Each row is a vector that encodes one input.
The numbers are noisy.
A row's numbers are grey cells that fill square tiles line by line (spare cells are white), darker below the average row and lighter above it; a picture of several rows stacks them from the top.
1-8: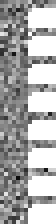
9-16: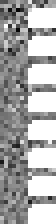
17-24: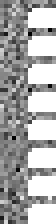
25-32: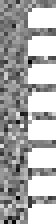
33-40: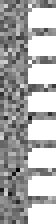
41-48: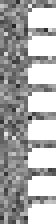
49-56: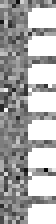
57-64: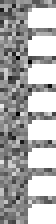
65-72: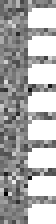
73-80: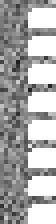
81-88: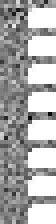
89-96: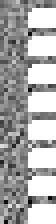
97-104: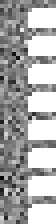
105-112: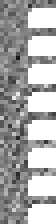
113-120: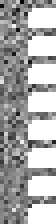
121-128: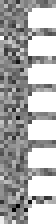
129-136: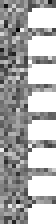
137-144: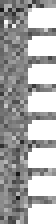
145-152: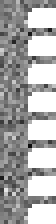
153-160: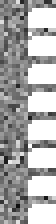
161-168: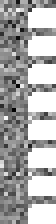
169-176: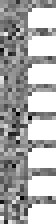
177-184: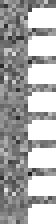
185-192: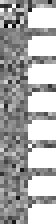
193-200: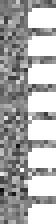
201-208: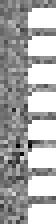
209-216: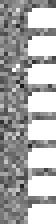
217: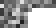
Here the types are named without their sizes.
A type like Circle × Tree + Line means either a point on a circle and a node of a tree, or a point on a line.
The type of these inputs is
Bool × (Tree + Unit) + Line.
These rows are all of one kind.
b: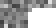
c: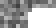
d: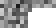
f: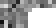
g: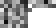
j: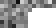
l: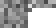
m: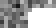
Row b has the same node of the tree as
d and l.
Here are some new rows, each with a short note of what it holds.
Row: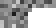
a point on a line
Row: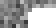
a true/false value
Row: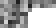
a node of a tree and a true/false value
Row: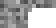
a point on a line
